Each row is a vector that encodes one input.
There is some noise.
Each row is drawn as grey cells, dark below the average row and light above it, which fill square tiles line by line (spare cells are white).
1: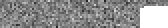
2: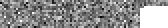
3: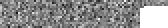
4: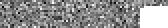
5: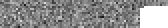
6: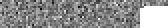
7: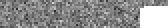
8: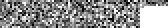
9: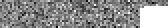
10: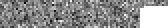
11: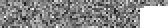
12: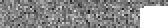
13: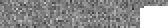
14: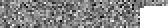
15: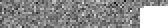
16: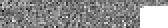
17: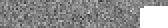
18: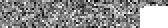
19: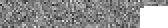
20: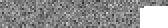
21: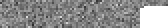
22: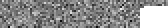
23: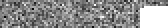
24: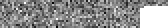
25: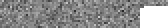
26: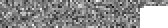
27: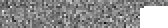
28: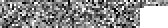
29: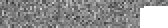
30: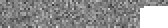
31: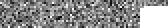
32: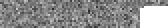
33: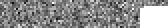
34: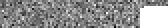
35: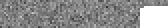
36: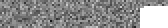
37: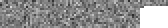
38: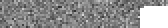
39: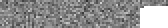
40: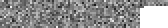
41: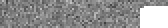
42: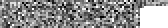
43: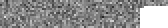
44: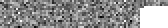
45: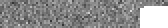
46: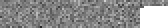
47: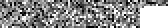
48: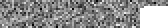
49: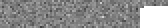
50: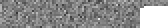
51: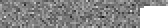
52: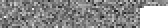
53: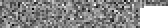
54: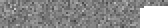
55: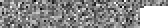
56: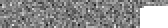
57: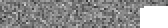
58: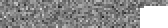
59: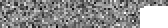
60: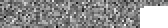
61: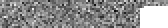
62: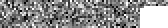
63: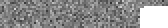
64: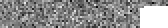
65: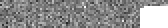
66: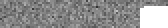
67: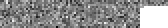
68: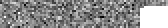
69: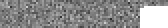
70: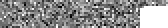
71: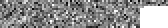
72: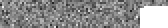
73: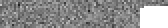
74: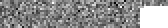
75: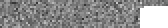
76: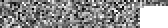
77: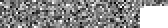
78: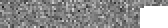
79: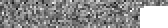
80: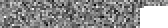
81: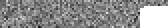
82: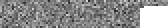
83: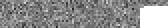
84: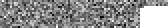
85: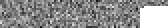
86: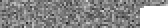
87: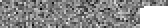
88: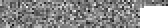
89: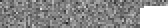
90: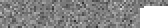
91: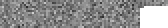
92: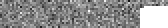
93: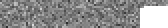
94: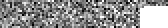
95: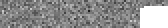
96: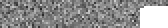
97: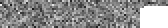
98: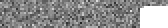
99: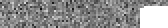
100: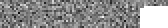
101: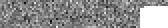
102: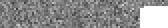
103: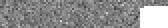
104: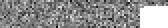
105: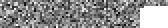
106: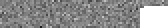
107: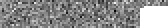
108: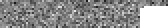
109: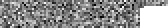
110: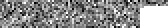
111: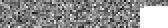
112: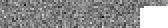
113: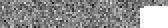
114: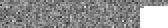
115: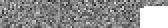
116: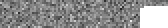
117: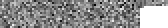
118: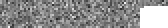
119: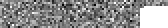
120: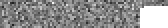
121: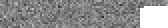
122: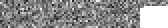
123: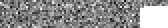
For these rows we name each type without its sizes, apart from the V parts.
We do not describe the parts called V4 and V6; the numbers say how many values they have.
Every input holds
a point on a line, together with either a true/false value and a value of V6, or a value of V4.
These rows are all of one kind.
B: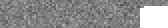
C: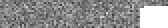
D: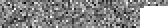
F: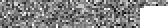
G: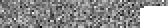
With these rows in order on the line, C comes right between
D and G.
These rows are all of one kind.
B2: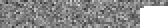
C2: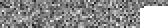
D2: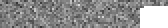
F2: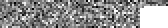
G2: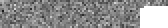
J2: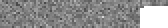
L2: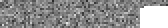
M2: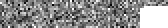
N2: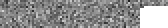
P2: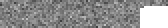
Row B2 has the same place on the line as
D2, J2 and N2.
